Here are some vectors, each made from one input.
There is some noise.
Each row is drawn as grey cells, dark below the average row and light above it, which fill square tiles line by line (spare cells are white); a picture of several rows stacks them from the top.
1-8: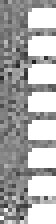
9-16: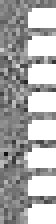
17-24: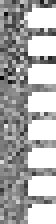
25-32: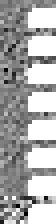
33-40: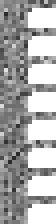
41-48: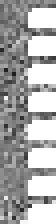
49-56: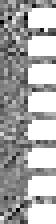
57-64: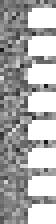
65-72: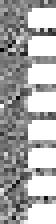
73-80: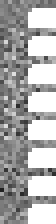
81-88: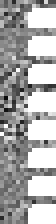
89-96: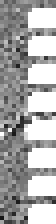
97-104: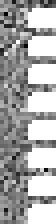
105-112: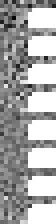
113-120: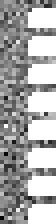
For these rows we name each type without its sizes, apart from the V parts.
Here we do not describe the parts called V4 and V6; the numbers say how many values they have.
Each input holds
a point on a line, together with either three true/false values and a value of V4, or a value of V6.
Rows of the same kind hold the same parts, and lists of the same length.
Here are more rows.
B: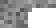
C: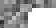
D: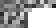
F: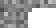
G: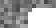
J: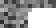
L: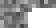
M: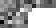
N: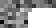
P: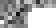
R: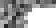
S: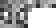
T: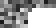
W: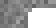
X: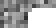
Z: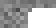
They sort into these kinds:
B, D, F, S, W, Z
C, G, J, L, M, N, P, R, T, X

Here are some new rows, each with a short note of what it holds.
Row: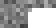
a point on a line, three true/false values and a value of V4
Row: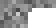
a point on a line and a value of V6
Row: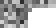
a point on a line, three true/false values and a value of V4
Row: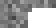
a point on a line, three true/false values and a value of V4
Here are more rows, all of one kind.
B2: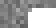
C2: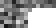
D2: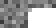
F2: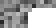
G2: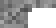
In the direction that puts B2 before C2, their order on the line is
G2, B2, C2, F2, D2.
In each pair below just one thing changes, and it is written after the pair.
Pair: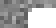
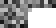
one of the three true/false values
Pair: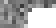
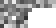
one of the three true/false values
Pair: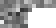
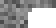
the place on the line
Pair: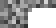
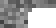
one of the three true/false values
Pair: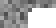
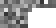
the place on the line
